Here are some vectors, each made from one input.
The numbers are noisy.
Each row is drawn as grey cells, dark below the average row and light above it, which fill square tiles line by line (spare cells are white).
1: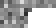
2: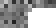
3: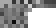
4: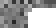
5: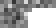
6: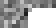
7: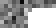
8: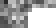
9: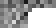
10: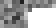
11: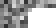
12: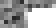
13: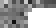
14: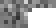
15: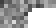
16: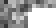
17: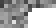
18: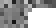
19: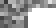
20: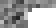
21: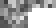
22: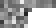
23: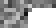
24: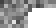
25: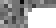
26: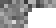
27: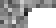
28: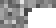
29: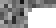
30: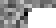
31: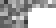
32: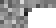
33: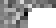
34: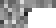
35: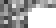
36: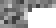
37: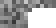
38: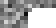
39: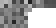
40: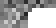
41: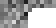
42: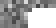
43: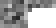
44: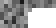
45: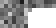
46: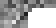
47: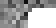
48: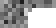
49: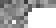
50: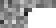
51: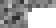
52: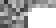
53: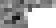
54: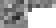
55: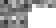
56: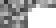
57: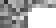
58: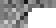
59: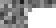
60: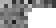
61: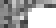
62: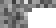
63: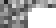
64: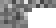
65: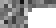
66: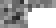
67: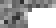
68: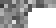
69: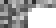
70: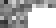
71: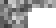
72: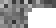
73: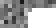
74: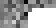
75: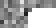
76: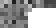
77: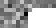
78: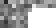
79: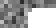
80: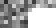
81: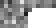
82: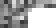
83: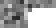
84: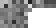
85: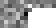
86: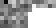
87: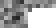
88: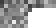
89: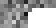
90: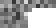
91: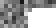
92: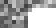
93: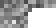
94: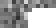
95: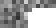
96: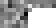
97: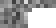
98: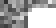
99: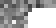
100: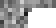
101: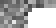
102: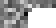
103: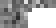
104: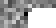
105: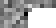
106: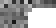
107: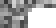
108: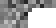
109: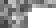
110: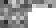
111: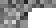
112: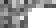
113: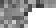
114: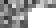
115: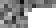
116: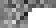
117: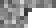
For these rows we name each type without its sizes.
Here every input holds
either a point on a line, or three true/false values.
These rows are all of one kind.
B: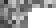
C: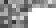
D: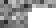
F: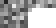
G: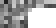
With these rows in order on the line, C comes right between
B and F.
